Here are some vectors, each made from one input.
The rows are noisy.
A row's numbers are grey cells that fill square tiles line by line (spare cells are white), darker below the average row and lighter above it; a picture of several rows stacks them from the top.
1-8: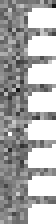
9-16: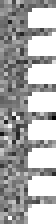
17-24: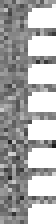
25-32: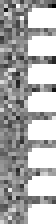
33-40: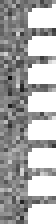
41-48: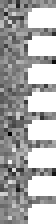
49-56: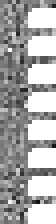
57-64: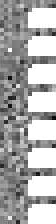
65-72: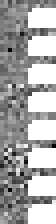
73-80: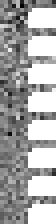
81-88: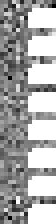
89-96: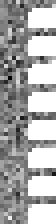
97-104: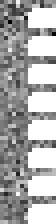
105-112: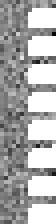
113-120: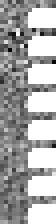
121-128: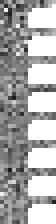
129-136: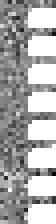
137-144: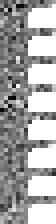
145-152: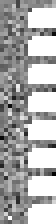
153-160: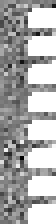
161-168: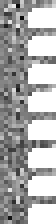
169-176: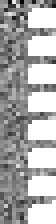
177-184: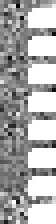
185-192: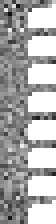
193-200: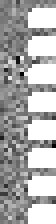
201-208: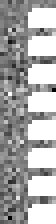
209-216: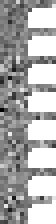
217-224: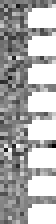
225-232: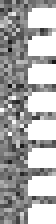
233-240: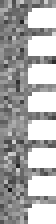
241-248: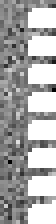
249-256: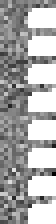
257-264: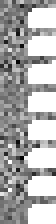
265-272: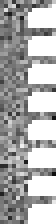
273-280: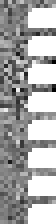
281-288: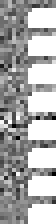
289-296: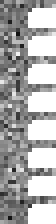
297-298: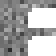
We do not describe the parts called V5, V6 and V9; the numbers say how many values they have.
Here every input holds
a point on an 8-point circle and a value of V5, together with either a point on an 8-point circle, or a true/false value, a value of V6 and a value of V9.
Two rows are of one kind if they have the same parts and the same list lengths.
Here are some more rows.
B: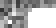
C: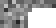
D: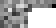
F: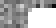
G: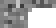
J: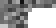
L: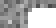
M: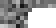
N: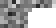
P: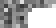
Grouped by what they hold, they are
B, C, D, F, L
G, J, M, N, P

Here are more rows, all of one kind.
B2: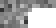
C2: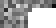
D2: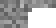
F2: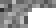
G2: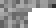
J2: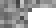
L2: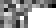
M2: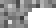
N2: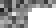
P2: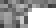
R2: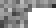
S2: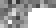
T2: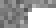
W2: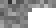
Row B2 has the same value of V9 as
F2, P2, R2 and T2.
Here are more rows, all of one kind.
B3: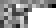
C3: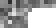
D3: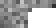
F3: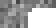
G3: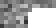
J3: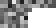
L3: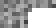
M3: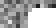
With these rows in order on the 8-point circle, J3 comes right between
B3 and D3.
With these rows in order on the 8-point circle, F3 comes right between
C3 and D3.
